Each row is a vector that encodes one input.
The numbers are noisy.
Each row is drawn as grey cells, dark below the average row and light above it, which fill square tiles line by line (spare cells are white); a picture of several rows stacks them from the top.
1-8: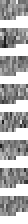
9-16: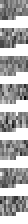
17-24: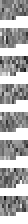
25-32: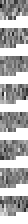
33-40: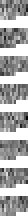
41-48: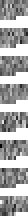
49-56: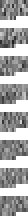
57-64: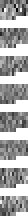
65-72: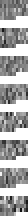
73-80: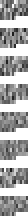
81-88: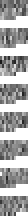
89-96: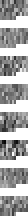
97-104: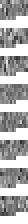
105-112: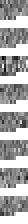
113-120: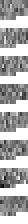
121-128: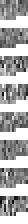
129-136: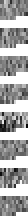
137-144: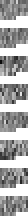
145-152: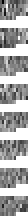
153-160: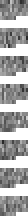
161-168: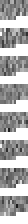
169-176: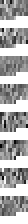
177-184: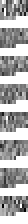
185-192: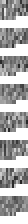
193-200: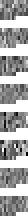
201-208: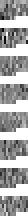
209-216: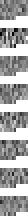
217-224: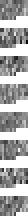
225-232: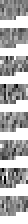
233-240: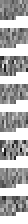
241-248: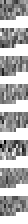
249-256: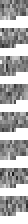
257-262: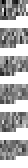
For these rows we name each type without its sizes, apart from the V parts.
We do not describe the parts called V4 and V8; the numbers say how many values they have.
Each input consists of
either a point on a circle and a true/false value, or a node of a tree and a value of V4, or a value of V8.
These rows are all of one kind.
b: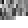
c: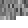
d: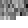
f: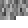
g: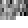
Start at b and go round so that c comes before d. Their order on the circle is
b, c, d, g, f.
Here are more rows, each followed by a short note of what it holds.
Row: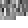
a node of a tree and a value of V4
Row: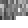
a value of V8
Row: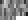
a point on a circle and a true/false value
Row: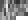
a point on a circle and a true/false value
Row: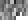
a node of a tree and a value of V4
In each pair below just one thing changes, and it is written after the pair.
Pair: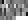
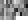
the true/false value
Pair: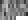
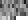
the true/false value
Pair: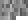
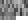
the place on the circle
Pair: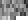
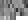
the place on the circle
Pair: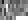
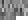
the true/false value
